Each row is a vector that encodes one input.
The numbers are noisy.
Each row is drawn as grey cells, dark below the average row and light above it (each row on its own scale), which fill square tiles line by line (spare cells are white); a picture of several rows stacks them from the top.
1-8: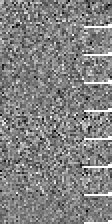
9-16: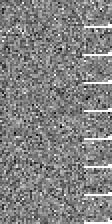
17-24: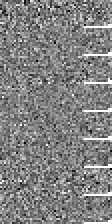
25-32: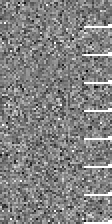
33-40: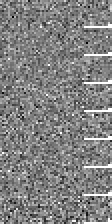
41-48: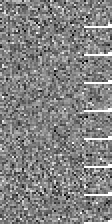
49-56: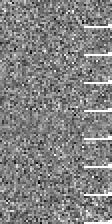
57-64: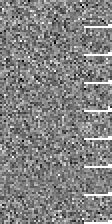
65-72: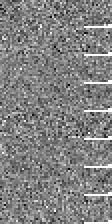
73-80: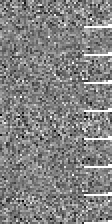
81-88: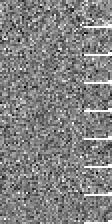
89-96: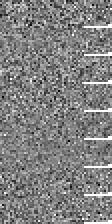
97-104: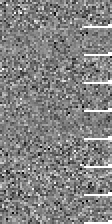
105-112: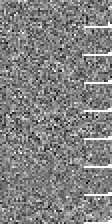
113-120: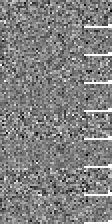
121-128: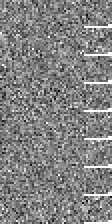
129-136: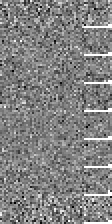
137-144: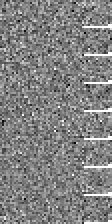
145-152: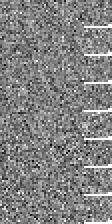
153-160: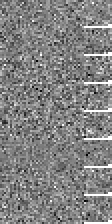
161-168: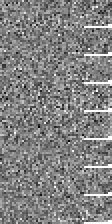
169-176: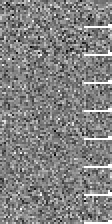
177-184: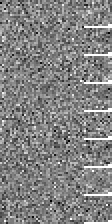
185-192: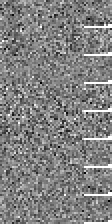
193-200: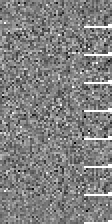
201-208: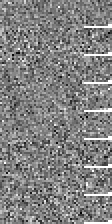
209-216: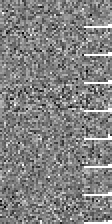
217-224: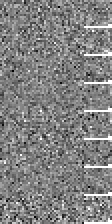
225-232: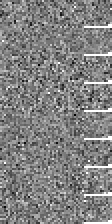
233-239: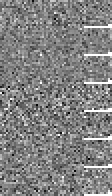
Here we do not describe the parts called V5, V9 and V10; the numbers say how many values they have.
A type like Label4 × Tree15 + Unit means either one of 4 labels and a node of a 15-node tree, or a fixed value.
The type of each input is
(Bool × V5 + Line6 × (Tree7 + V10)) × V9.
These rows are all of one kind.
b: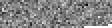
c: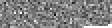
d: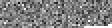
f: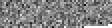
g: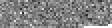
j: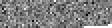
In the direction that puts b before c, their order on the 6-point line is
b, f, j, d, g, c.
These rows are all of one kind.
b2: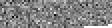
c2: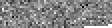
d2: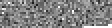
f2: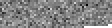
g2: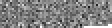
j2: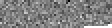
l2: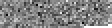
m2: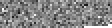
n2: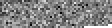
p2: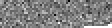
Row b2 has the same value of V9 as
c2, f2, m2 and n2.
